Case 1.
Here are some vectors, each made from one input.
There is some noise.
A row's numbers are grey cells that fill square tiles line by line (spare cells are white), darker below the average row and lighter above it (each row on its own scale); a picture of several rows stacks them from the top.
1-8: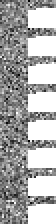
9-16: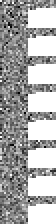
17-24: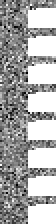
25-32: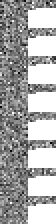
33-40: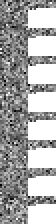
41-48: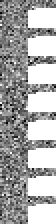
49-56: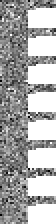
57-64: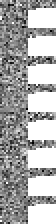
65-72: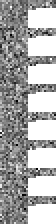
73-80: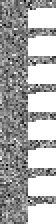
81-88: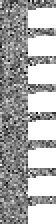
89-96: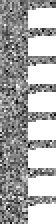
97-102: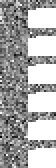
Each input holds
a point on a 10-point line.
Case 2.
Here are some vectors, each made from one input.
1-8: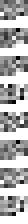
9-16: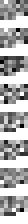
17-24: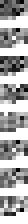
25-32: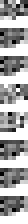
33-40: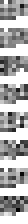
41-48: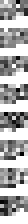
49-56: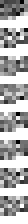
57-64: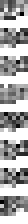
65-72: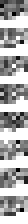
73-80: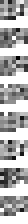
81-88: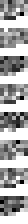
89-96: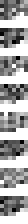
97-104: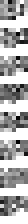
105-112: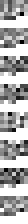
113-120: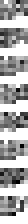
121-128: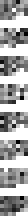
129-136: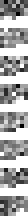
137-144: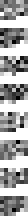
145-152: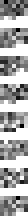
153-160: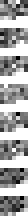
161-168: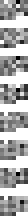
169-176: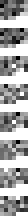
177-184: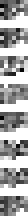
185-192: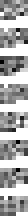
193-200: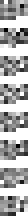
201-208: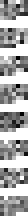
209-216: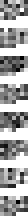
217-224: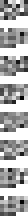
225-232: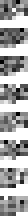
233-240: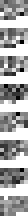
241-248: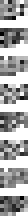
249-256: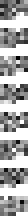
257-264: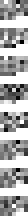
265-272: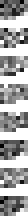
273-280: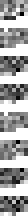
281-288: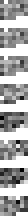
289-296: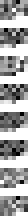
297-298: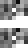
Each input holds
a point on a 15-point circle.
